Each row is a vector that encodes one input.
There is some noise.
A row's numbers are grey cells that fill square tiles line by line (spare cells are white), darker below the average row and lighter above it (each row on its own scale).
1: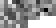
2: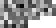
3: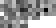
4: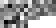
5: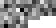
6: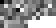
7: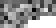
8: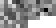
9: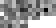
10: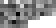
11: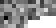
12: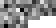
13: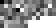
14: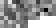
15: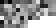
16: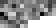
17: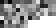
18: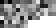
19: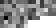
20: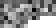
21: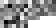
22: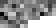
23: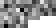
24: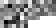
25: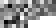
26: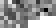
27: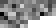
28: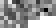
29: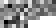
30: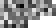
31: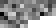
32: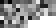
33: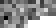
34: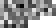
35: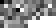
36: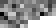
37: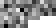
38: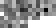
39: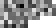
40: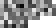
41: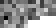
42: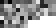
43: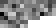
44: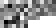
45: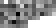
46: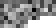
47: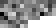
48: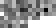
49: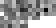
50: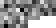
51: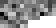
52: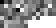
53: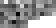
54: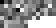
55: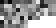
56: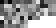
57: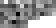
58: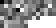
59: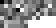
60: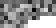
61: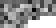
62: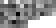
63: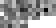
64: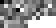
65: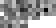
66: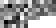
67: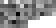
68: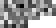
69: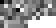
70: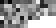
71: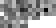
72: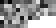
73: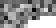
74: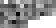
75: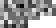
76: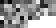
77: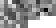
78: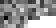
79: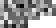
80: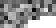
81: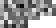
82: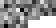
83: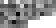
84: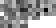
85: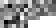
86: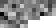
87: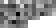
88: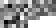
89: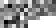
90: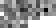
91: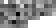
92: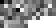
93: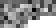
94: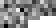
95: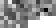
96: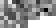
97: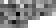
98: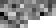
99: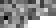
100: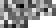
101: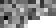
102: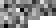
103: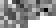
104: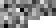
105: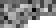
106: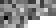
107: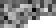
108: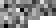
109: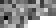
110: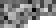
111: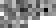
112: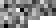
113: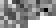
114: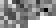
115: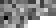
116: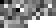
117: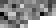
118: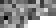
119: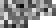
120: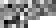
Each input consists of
a point on an 11-point line.
